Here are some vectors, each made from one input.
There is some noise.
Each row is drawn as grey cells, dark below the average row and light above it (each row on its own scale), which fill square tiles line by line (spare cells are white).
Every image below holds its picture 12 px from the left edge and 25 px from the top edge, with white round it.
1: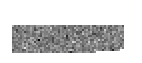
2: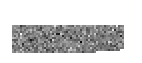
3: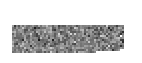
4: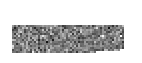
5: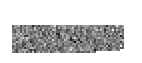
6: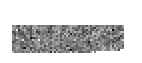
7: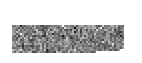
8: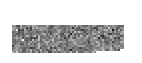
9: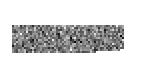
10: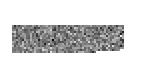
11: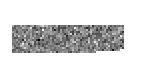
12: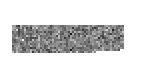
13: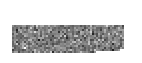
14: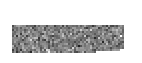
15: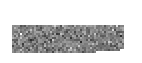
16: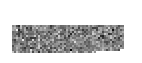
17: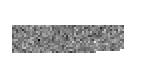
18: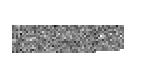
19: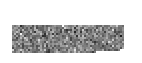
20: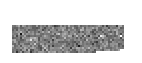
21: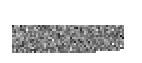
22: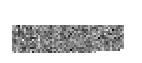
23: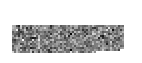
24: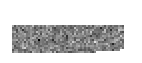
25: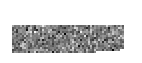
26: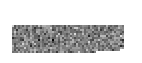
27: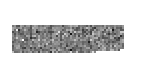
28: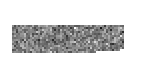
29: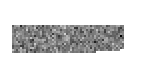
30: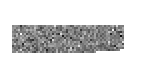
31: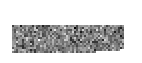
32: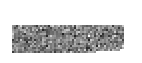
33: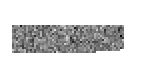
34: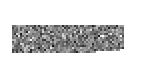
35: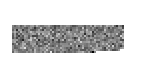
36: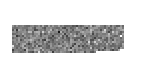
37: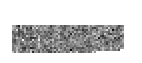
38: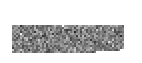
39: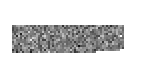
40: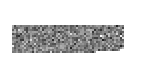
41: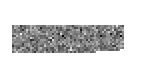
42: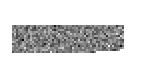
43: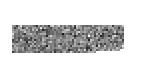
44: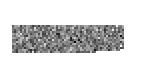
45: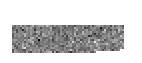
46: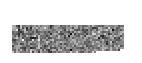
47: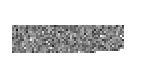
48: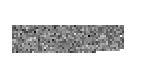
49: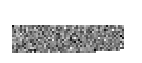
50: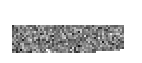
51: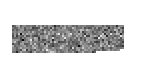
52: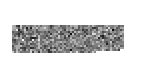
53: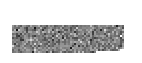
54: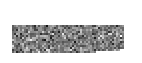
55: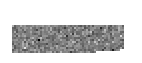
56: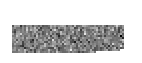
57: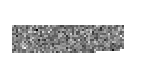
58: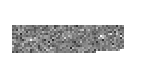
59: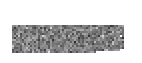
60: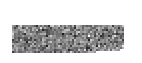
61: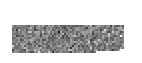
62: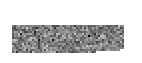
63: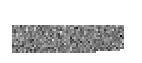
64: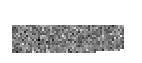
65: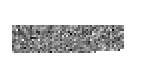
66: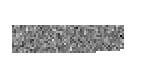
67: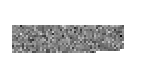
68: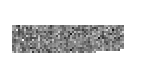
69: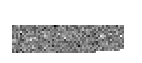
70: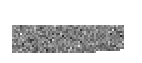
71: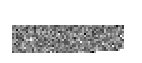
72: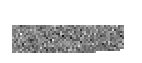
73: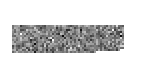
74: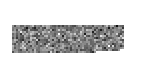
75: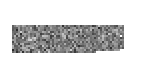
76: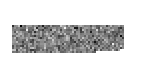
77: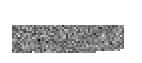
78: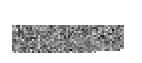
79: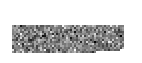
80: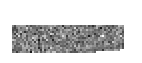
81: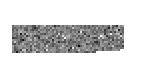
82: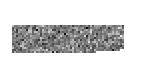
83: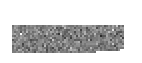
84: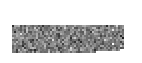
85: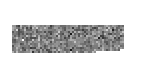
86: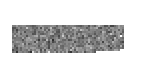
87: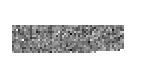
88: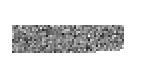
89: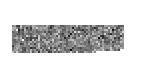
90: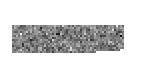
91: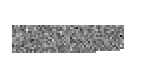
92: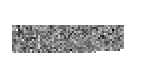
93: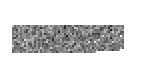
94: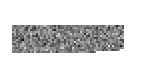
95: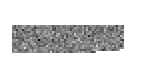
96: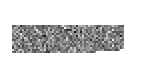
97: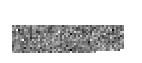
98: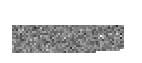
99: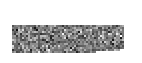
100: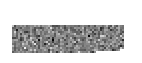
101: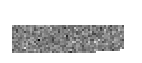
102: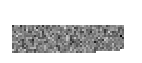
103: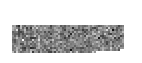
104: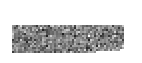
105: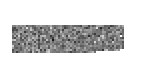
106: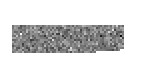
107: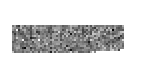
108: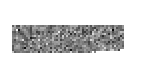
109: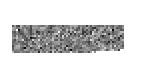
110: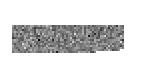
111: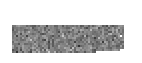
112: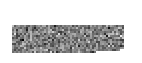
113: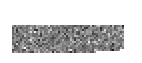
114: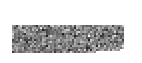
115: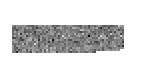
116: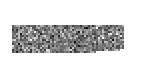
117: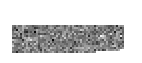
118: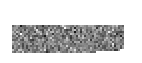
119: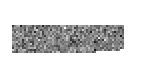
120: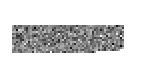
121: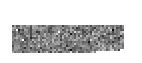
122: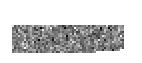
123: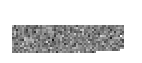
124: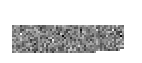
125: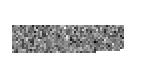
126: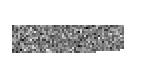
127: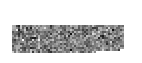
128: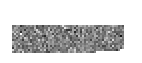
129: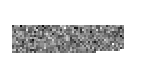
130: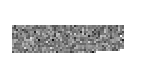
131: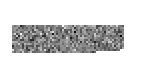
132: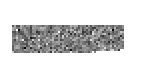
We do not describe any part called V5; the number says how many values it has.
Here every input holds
a list of up to three items, each a true/false value and a value of V5.
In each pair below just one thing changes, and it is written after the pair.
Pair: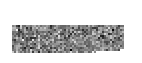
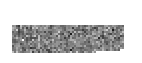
the value of V5 in item 1 of the list
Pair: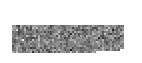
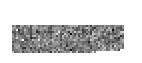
the true/false value in item 1 of the list
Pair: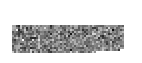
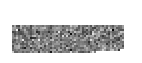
the true/false value in item 1 of the list
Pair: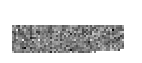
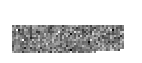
the value of V5 in item 1 of the list
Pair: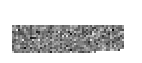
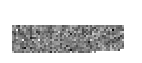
the value of V5 in item 1 of the list
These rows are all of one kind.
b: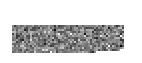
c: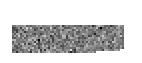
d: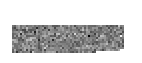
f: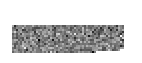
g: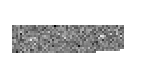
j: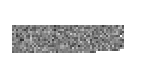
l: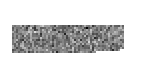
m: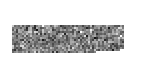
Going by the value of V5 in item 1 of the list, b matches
j and l.
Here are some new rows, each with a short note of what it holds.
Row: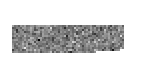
a list of three items
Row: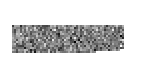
a list of two items
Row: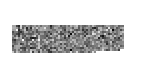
a list of one item
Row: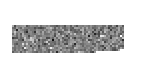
a list of three items
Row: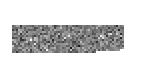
a list of three items
